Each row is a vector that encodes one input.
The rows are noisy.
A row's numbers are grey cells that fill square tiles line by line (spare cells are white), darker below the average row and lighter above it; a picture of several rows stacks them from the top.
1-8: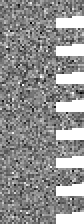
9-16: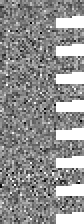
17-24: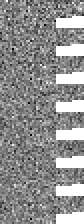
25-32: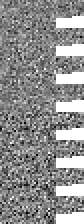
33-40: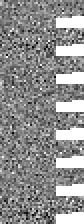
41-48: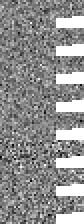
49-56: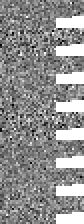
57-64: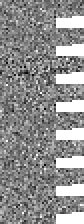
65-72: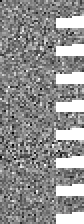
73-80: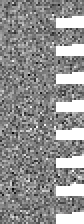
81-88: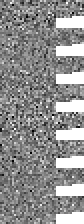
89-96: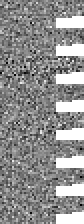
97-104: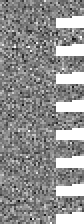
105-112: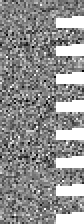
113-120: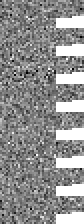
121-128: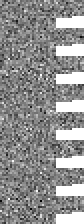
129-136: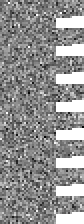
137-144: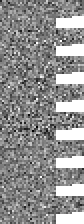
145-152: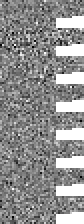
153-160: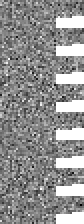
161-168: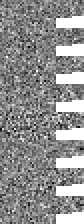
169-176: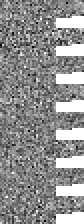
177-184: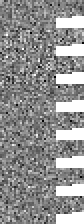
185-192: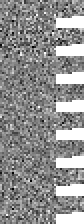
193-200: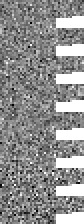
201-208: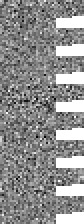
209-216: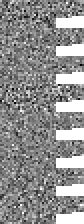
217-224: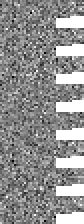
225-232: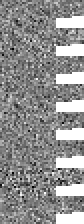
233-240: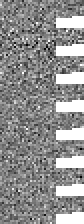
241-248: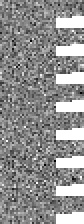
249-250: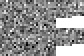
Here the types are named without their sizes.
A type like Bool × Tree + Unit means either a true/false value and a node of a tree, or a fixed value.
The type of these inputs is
(Bool × Bool × Bool + Label) × Circle + Line.
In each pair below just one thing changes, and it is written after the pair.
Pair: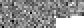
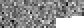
the place on the circle
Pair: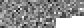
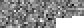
the place on the circle
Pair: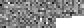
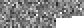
the label
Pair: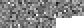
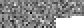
the label
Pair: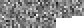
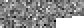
the label
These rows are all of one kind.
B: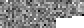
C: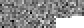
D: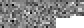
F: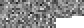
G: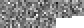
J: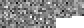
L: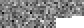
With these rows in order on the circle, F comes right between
D and G.
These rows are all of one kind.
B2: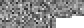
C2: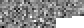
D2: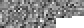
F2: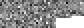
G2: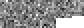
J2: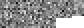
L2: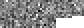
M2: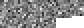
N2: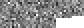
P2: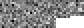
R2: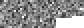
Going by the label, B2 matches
F2 and J2.
